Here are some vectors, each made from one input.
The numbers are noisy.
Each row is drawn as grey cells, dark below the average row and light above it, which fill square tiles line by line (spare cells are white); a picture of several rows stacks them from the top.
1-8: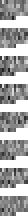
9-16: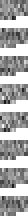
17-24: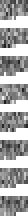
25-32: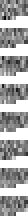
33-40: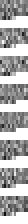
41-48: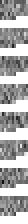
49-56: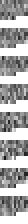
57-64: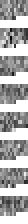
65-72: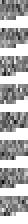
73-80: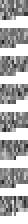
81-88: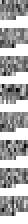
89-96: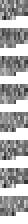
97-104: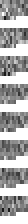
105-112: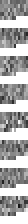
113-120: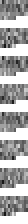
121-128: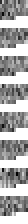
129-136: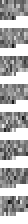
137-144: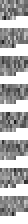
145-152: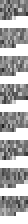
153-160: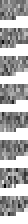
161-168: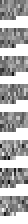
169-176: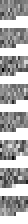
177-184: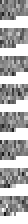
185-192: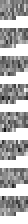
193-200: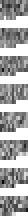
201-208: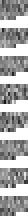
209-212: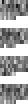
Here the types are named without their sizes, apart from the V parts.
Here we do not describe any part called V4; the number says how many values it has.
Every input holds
either a point on a circle, or a true/false value and a value of V4.
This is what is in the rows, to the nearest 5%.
About 60% of them hold a point on a circle. The rest hold a true/false value and a value of V4.
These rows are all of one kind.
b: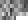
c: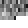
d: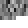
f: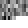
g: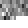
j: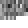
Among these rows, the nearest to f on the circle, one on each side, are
d and g.
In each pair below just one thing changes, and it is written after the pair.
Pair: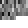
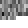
the value of V4
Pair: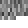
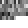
the true/false value
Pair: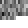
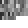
the value of V4
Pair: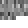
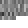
the true/false value
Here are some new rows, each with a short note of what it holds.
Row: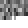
a point on a circle
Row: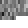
a true/false value and a value of V4
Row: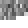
a point on a circle
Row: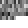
a true/false value and a value of V4
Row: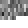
a true/false value and a value of V4
